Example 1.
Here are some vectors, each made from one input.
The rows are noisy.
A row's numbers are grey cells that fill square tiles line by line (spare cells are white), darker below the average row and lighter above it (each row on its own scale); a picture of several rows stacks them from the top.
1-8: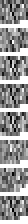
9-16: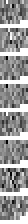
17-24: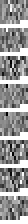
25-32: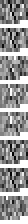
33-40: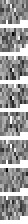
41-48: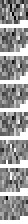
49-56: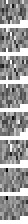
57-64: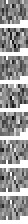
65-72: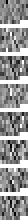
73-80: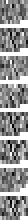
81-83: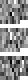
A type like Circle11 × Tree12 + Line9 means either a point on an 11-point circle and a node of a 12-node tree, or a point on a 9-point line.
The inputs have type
Line4 + Line6.
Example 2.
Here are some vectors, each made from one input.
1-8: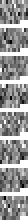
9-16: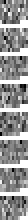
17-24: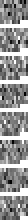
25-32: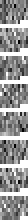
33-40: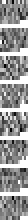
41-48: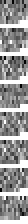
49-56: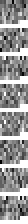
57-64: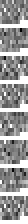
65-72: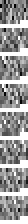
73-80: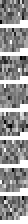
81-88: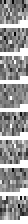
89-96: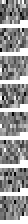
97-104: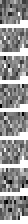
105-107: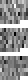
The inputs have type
(Circle8 + Unit) × Line7.
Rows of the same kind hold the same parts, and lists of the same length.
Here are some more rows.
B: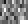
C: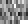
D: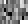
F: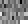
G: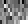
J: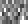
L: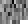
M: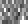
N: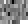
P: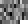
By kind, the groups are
B, C, J, M
D, F, G, L, N, P

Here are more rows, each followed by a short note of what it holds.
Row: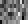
a point on an 8-point circle and a point on a 7-point line
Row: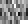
a point on a 7-point line
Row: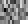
a point on an 8-point circle and a point on a 7-point line
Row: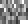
a point on a 7-point line
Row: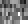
a point on an 8-point circle and a point on a 7-point line
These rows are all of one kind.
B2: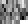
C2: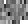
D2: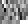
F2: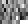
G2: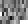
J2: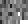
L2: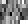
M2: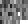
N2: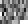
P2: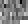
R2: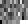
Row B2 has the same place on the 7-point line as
D2, F2 and L2.
